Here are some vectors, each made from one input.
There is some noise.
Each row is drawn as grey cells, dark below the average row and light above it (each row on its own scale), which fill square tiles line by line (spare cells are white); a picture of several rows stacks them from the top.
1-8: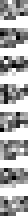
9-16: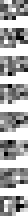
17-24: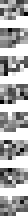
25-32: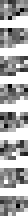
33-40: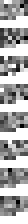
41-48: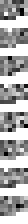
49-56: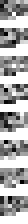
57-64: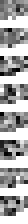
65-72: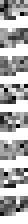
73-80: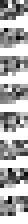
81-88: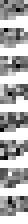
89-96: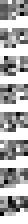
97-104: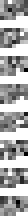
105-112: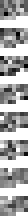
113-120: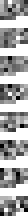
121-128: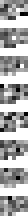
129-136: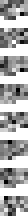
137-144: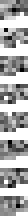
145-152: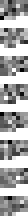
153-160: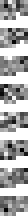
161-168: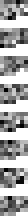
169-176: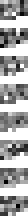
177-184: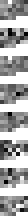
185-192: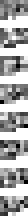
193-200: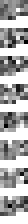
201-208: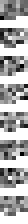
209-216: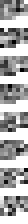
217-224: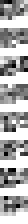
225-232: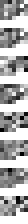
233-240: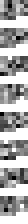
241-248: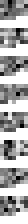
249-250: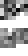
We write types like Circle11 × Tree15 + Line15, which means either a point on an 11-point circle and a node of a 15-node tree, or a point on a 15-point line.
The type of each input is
Bool × Bool × Bool × Bool.
